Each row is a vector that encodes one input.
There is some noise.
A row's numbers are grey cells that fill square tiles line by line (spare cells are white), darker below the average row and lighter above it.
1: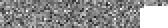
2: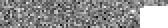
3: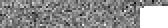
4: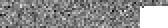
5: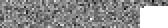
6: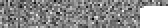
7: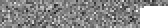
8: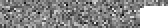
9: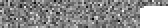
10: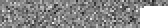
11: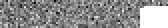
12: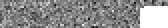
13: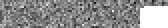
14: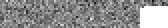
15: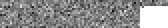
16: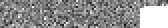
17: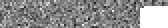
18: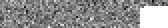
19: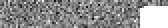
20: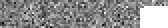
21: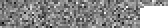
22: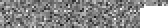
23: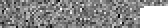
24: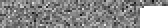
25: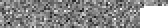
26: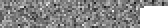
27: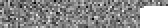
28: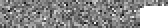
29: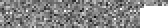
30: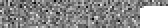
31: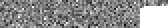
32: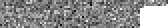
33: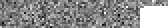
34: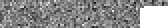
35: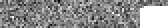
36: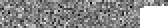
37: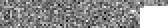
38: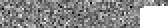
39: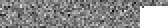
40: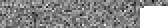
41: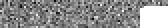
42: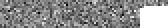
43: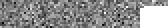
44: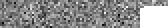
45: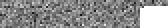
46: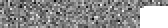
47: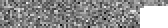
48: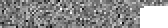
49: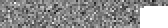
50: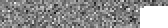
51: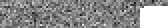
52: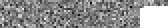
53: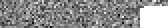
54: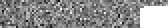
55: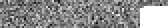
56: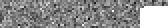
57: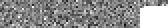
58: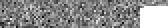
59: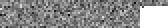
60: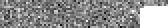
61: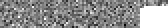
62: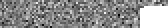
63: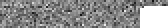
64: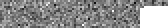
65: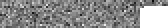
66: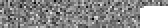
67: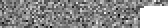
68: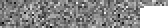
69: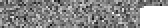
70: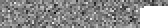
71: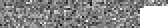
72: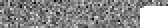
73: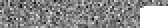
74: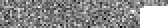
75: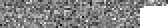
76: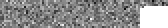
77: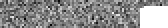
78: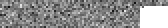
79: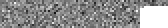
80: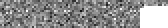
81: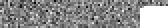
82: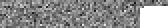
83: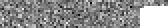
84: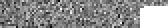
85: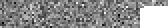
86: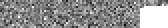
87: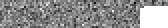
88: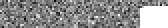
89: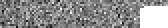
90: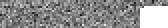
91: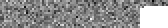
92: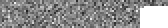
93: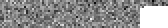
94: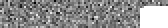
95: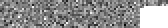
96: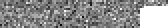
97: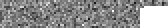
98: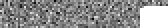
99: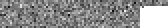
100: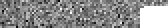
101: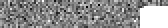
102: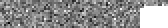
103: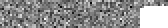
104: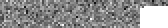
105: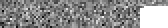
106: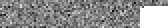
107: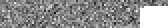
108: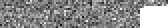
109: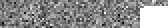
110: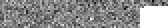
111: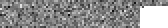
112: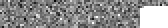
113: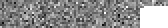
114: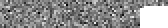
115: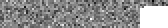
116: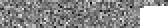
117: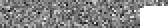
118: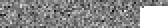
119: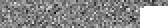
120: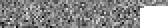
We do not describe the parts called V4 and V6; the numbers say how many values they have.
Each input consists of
either a point on a 5-point line, or a true/false value and a value of V4, or a value of V6.
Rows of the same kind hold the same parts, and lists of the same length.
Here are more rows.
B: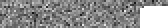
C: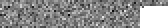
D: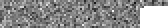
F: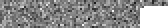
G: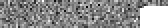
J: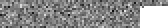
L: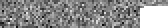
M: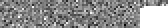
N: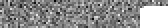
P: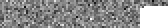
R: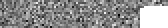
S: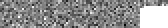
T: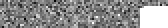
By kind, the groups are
B, C, D, F, J, P
G, L, N, R, T
M, S

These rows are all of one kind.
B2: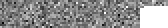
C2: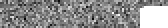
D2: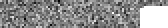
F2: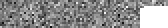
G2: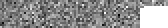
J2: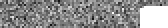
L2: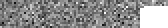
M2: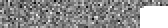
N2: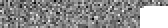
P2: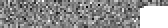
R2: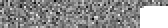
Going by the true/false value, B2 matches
F2, G2 and L2.
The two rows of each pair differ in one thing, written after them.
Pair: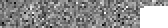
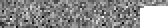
the value of V4
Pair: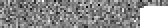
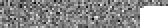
the value of V4
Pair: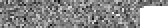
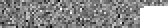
the true/false value
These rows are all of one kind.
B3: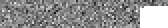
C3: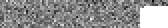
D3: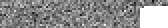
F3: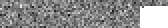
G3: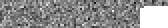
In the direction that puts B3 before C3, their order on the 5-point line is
B3, C3, G3, D3, F3.
